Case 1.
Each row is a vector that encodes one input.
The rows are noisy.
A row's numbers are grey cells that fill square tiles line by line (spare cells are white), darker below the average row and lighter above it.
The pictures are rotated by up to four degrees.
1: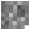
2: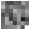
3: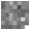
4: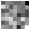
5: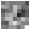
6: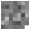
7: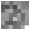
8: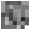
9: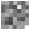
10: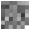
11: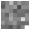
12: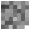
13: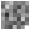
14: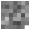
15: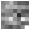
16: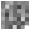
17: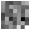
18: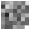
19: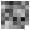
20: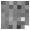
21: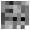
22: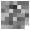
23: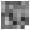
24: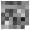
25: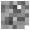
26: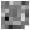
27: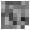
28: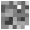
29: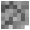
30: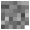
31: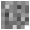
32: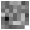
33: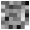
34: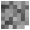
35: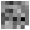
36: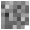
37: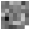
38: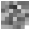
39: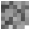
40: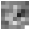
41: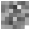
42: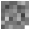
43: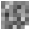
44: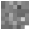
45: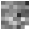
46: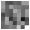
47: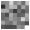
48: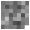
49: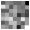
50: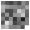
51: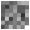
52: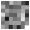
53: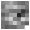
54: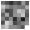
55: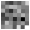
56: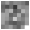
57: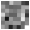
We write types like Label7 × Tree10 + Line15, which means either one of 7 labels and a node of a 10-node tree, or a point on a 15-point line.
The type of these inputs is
Tree9.
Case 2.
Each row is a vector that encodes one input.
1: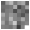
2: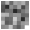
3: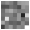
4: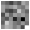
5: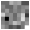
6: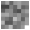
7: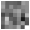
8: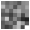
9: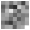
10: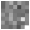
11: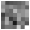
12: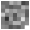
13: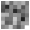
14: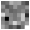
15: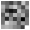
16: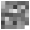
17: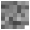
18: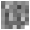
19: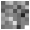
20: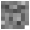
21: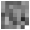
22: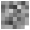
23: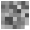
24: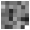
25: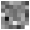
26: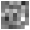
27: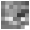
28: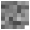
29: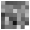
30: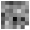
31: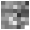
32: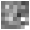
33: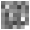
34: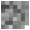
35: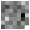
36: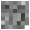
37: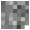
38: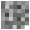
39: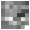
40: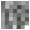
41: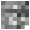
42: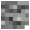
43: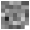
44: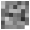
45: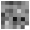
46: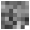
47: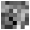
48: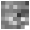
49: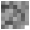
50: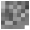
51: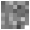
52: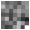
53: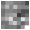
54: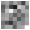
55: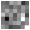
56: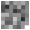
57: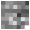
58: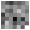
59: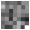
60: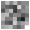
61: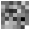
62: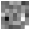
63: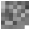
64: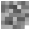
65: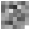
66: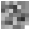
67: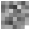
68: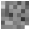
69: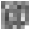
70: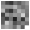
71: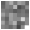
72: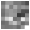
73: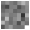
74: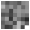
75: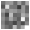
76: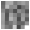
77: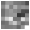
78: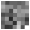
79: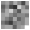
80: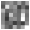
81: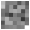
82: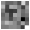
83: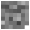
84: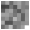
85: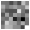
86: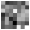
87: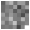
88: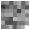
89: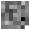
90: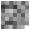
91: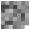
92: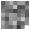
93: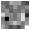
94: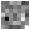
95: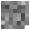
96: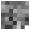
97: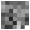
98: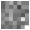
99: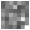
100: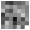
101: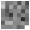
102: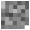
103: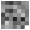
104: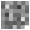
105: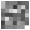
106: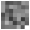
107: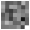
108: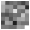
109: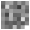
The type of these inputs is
Tree11.
